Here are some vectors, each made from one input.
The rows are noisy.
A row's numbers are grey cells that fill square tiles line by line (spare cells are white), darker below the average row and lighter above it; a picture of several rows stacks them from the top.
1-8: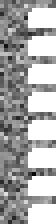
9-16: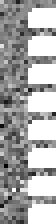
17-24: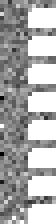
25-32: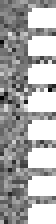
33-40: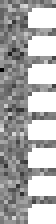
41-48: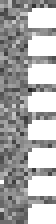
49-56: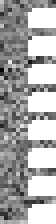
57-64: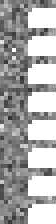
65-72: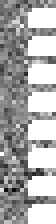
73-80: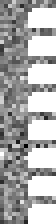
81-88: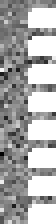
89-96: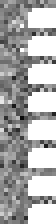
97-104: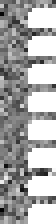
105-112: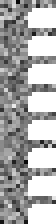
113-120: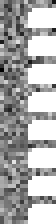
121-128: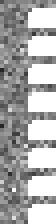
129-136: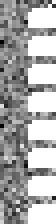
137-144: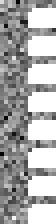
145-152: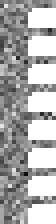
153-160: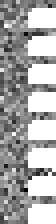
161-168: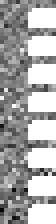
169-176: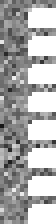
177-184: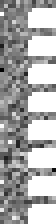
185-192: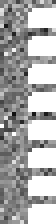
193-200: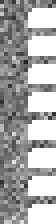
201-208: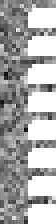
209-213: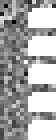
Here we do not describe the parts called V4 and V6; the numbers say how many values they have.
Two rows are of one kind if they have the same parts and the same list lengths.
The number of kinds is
2.
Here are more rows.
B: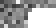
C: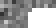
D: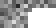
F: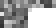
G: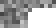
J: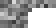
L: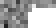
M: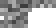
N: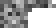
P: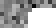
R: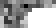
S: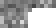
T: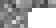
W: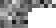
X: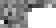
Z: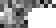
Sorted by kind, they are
B, F, G, J, L, M, N, R, T, W
C, D, P, S, X, Z

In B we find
one of 7 labels, a point on an 8-point line, a true/false value, a value of V4 and a value of V6.
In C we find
one of 7 labels, a point on a 5-point line, a point on an 8-point line, a true/false value and a value of V4.
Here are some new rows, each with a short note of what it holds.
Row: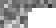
one of 7 labels, a point on an 8-point line, a true/false value, a value of V4 and a value of V6
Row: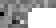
one of 7 labels, a point on a 5-point line, a point on an 8-point line, a true/false value and a value of V4
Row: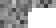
one of 7 labels, a point on an 8-point line, a true/false value, a value of V4 and a value of V6
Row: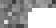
one of 7 labels, a point on a 5-point line, a point on an 8-point line, a true/false value and a value of V4
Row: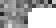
one of 7 labels, a point on a 5-point line, a point on an 8-point line, a true/false value and a value of V4
